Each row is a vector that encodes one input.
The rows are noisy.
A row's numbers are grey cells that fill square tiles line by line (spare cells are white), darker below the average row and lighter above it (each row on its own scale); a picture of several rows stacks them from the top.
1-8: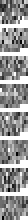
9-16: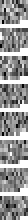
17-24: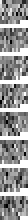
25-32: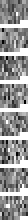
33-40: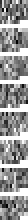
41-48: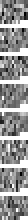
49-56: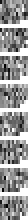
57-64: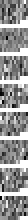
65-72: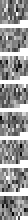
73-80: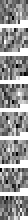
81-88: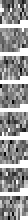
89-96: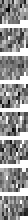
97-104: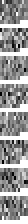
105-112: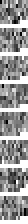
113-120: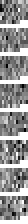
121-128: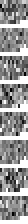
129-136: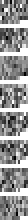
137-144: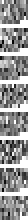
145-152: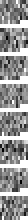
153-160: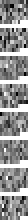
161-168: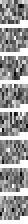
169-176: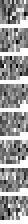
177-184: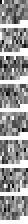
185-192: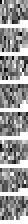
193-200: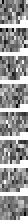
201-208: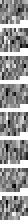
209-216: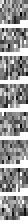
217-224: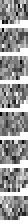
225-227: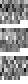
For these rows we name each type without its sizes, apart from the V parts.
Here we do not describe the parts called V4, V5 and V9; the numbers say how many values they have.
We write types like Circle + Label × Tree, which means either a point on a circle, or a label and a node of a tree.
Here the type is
(Bool × V5 + V4) × V9 + List(Line).
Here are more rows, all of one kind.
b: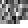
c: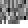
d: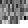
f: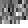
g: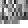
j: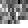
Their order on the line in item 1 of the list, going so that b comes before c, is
b, j, c, d, f, g.
